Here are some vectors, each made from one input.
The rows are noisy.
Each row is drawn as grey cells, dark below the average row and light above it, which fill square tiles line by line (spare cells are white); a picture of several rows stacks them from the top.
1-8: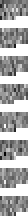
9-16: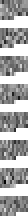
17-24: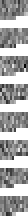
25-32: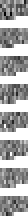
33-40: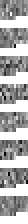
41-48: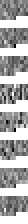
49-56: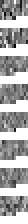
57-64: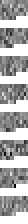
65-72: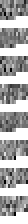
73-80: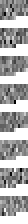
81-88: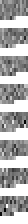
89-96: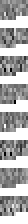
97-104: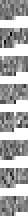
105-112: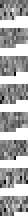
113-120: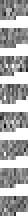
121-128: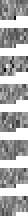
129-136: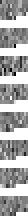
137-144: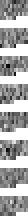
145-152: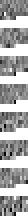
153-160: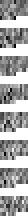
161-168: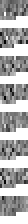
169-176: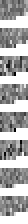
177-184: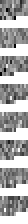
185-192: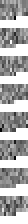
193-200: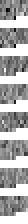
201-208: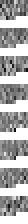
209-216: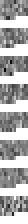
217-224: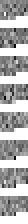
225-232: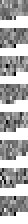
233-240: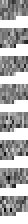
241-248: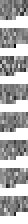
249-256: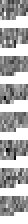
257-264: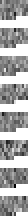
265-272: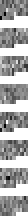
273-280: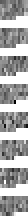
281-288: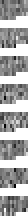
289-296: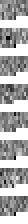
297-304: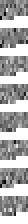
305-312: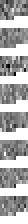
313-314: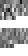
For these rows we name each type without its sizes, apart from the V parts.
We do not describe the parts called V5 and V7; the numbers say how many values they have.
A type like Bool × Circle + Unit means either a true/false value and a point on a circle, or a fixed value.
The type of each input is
Bool × (Tree + V5) × V7.
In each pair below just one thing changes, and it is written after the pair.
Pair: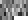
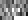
the value of V7
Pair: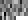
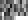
the value of V7
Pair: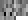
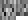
the value of V7
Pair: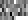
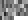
the value of V5
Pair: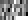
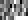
the value of V5
